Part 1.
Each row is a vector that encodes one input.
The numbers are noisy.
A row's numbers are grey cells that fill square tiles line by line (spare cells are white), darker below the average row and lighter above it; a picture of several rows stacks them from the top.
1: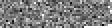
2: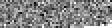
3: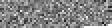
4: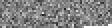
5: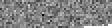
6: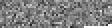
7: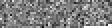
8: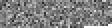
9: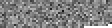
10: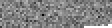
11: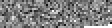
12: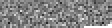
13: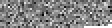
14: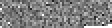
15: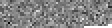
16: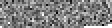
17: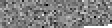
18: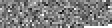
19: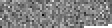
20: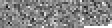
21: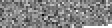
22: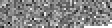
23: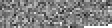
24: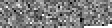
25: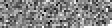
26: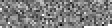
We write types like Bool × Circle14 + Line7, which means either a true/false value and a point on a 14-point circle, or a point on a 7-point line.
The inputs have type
Line5.
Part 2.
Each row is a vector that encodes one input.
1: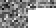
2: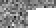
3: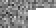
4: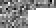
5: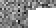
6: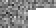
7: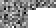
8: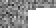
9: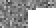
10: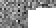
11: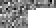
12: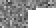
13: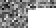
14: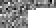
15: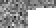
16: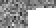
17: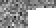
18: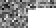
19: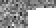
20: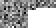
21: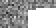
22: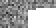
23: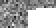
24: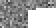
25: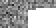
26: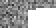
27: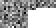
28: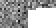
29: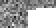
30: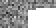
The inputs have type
Tree7.
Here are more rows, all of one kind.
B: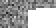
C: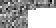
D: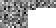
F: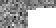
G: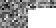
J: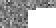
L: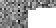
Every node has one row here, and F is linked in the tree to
C and J.
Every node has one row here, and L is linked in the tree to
D and J.
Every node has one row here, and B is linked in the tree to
G and J.
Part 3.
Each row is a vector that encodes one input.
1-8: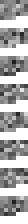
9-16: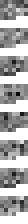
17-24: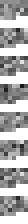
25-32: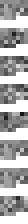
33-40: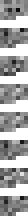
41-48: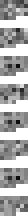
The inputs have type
Label9.
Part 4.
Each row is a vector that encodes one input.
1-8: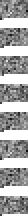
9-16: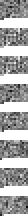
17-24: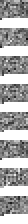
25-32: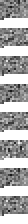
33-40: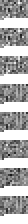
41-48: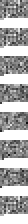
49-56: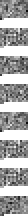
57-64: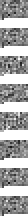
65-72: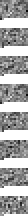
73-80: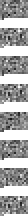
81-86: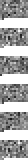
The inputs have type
Circle9.
